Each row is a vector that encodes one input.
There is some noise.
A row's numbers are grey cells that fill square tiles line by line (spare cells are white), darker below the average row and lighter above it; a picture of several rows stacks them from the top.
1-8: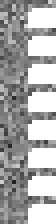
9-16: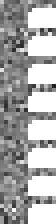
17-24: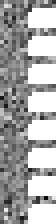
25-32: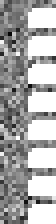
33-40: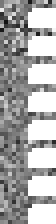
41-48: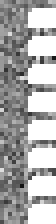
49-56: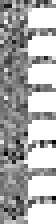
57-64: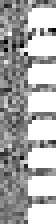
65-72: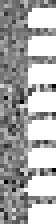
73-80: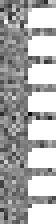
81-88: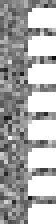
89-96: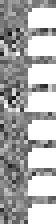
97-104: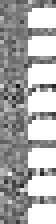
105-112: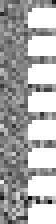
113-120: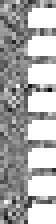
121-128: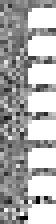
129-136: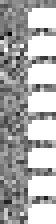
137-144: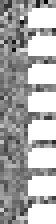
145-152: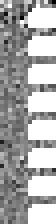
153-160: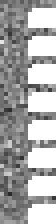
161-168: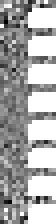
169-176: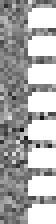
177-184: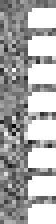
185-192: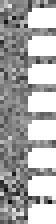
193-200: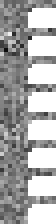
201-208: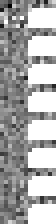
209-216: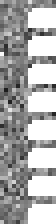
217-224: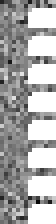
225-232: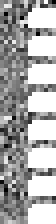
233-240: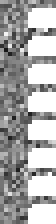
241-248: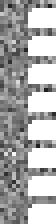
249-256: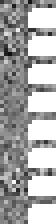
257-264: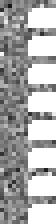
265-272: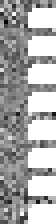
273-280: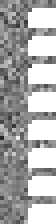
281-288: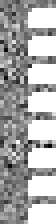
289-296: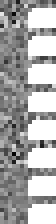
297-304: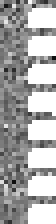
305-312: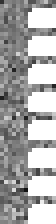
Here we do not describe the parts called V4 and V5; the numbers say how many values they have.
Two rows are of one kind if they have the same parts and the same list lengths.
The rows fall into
5 kinds.
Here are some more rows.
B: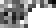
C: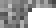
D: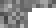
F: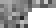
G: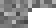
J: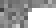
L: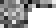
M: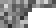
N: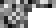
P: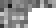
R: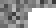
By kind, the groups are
B, C, F, G
D
J, N
L, R
M, P

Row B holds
a point on a 6-point line and a point on an 8-point line.
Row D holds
a point on a 6-point line and a value of V5.
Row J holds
a value of V4 and a value of V5.
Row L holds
one of 7 labels.
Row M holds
a point on an 8-point line and a value of V4.
